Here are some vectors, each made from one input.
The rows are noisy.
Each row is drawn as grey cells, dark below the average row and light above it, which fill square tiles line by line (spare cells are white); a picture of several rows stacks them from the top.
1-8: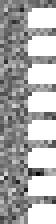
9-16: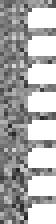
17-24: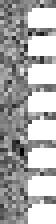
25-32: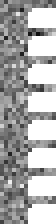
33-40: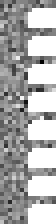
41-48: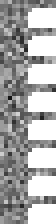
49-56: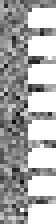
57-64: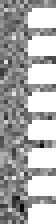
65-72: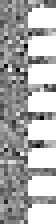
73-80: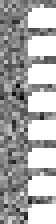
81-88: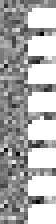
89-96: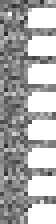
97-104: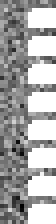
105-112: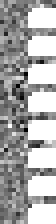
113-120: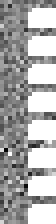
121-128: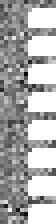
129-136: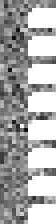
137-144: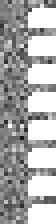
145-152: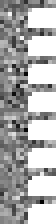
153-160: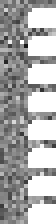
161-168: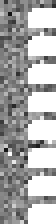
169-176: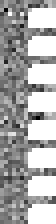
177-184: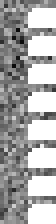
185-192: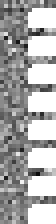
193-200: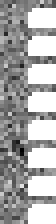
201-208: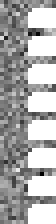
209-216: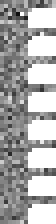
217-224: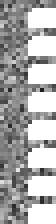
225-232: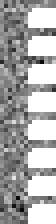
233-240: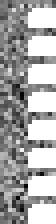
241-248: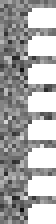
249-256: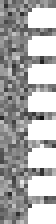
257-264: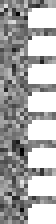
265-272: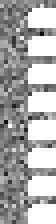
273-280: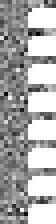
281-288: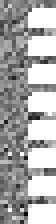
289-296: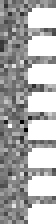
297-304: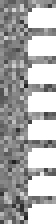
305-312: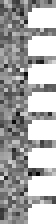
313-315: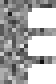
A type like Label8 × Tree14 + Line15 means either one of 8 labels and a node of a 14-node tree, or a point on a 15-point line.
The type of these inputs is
Bool × Bool × Bool × Bool × Circle11 + Line8 × List2(Line6).
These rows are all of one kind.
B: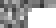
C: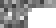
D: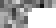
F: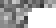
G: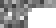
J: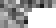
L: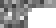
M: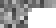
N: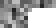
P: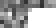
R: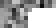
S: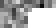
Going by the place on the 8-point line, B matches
C, G and L.
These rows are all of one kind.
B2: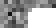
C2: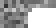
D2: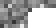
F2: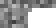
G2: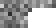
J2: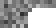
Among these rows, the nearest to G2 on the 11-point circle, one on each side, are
B2 and J2.
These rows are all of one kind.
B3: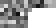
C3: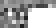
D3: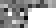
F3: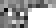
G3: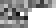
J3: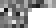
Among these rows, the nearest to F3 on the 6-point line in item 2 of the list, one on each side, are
D3 and G3.
